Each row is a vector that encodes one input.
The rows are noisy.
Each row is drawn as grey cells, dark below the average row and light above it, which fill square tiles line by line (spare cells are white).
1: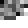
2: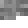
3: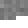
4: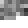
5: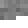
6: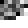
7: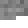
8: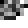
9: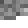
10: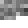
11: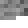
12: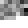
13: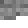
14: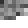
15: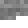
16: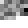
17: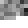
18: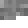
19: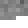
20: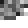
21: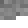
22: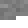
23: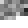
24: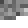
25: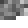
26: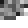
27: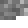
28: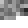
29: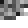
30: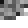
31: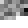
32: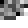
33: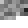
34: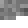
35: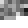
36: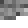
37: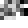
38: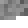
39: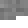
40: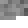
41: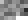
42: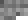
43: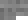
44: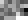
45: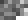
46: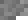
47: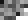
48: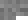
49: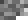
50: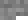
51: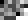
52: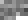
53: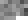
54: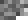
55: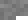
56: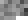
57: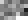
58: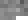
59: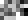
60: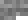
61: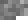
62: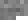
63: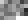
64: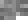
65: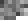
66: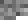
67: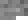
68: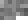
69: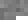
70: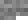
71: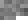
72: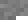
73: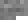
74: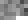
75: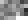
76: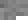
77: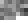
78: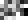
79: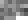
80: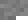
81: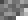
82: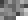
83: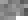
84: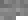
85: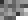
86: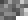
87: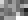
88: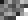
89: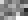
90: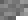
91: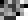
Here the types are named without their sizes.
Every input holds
a point on a line and a true/false value, together with either a fixed value, or a node of a tree.
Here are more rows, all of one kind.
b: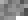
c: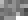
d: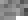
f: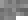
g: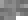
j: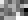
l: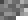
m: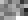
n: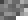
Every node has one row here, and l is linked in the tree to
f and n.
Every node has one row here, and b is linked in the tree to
c and d.
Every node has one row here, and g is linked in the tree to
j and m.
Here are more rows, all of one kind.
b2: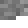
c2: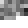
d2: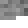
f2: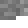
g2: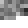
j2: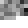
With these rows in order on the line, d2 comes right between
g2 and j2.
